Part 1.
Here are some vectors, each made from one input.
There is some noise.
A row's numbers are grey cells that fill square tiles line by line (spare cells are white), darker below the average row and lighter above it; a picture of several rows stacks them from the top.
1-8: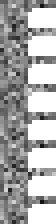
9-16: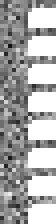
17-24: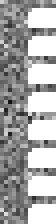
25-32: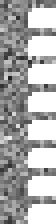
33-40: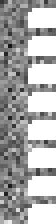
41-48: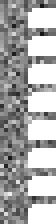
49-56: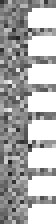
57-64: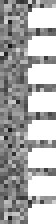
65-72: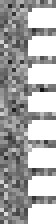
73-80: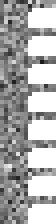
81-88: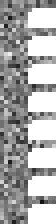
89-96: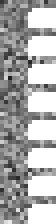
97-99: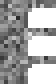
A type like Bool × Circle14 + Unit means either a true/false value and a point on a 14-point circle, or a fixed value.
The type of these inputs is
Label11.
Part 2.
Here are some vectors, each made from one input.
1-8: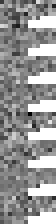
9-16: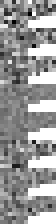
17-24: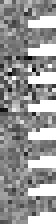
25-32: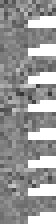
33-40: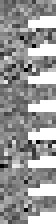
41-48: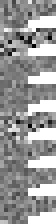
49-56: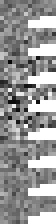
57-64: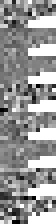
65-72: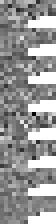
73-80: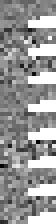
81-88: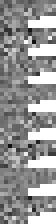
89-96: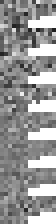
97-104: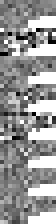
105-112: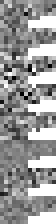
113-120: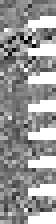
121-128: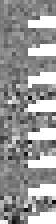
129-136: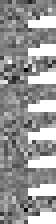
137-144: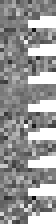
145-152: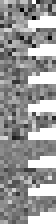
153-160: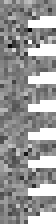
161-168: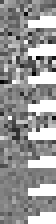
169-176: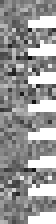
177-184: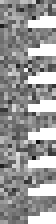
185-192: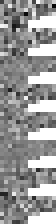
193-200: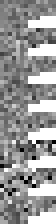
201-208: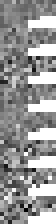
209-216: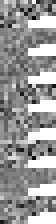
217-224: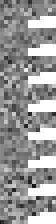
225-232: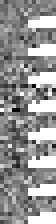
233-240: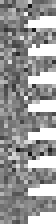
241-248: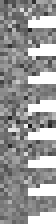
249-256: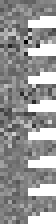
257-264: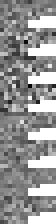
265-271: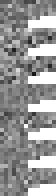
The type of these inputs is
Label10.
